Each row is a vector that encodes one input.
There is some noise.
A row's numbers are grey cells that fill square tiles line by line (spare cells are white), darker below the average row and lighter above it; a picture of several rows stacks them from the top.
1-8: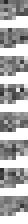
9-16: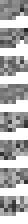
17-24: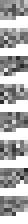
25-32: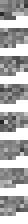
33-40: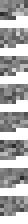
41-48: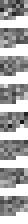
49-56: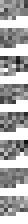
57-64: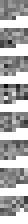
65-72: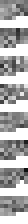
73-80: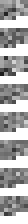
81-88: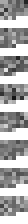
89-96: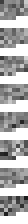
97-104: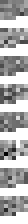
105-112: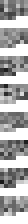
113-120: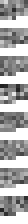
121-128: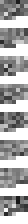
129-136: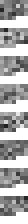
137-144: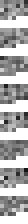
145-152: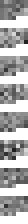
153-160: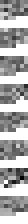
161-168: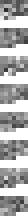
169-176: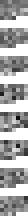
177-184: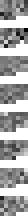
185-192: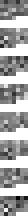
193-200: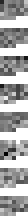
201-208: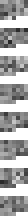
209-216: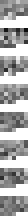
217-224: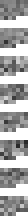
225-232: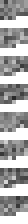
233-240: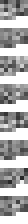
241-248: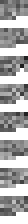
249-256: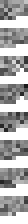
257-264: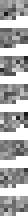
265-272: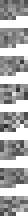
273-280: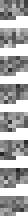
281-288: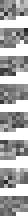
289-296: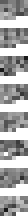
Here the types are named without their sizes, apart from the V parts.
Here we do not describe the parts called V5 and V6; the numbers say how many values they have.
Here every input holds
a node of a tree, together with either a true/false value and a value of V5, or a value of V6.
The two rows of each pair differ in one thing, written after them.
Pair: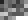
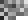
the true/false value
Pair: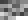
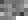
the node of the tree
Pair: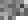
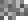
the value of V5
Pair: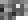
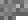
the value of V5
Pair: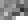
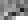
the true/false value
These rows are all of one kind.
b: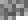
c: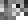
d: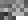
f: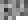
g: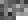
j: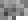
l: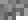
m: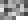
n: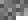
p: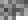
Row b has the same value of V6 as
f and l.
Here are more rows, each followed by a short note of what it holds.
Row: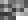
a node of a tree and a value of V6
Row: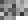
a node of a tree, a true/false value and a value of V5
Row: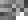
a node of a tree and a value of V6
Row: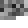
a node of a tree, a true/false value and a value of V5
